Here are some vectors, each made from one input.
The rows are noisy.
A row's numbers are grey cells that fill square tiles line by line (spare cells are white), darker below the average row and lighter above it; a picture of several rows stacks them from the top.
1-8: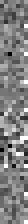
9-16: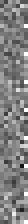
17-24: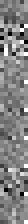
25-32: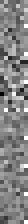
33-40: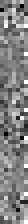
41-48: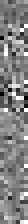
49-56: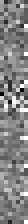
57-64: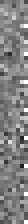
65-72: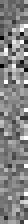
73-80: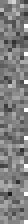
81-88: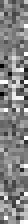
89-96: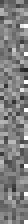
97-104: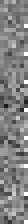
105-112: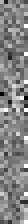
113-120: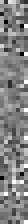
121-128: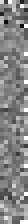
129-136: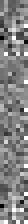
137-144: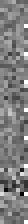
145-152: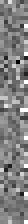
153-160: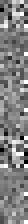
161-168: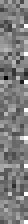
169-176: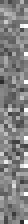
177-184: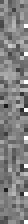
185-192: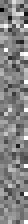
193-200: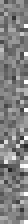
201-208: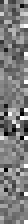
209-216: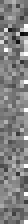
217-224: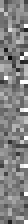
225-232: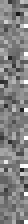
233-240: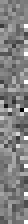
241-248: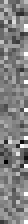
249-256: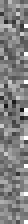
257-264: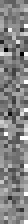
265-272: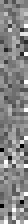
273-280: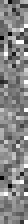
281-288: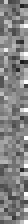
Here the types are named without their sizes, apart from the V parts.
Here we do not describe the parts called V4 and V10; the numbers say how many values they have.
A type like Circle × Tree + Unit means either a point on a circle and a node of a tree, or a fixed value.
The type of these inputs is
(Bool × Bool × Bool + Unit) × V4 × V10 + Line.
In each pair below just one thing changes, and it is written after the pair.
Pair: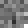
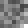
one of the three true/false values
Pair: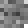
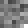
the value of V10
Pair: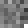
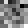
the value of V10
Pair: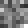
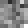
the value of V4
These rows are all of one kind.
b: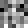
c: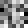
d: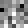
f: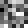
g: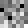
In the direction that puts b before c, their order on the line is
b, d, g, c, f.
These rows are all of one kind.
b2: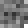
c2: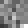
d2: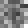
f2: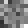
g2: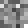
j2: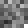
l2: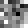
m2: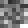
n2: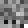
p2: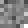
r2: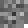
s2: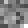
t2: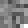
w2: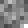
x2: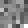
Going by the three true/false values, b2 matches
c2, m2, p2 and s2.
